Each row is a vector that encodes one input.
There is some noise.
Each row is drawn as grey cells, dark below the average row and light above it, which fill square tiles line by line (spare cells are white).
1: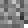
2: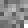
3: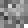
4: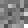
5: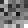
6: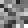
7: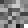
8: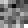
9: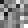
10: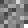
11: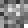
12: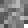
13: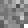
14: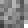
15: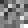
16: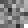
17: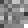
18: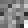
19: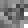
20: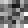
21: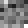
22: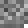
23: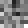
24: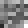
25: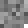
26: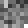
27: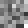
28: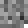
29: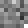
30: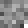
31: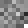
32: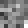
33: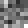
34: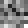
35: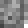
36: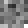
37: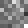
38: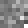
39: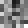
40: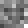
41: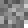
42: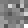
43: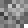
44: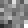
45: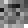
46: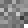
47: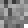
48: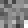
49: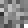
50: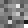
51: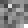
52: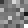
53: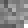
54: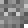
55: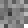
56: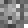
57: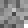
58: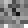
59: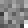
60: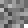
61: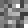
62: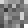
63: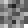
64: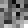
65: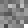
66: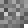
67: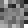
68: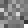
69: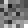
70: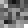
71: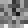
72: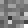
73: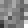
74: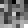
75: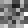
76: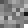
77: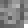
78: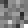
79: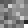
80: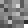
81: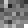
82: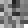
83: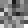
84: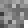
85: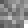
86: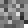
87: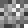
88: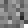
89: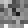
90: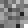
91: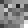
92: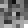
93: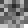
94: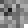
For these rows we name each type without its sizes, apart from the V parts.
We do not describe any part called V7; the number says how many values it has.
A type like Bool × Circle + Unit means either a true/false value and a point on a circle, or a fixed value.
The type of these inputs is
(Bool × Bool × Bool + Unit) × V7 + Line.
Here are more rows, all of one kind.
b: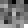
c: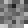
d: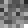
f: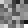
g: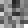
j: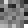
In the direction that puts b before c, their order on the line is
b, d, j, c, f, g.
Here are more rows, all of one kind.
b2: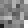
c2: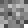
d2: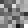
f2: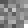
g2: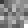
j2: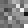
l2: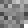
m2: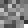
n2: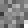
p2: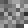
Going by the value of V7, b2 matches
f2 and g2.
